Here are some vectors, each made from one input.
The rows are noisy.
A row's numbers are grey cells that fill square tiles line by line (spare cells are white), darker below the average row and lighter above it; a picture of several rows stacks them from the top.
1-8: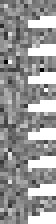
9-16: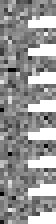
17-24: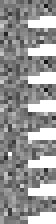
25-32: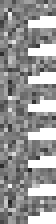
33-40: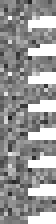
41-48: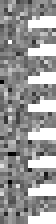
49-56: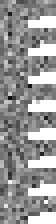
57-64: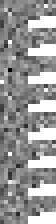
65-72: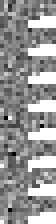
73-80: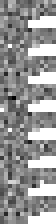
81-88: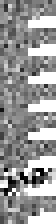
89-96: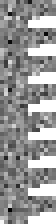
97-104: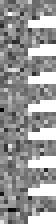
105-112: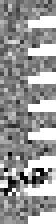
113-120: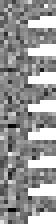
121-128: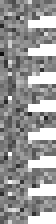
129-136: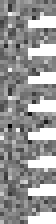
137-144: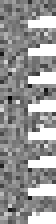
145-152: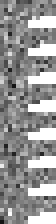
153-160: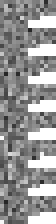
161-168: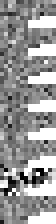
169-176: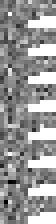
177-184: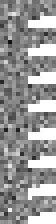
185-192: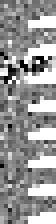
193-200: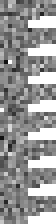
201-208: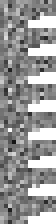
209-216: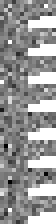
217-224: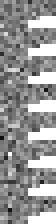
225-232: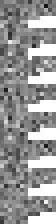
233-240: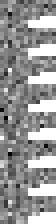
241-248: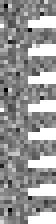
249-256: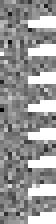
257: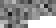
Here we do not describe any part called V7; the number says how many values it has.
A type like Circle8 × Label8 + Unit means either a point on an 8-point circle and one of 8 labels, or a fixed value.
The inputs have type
Bool × Tree9 × V7 + Unit.
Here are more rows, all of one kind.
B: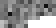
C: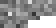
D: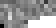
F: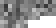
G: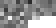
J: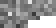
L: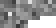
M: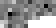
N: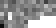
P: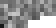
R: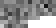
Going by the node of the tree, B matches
D and L.
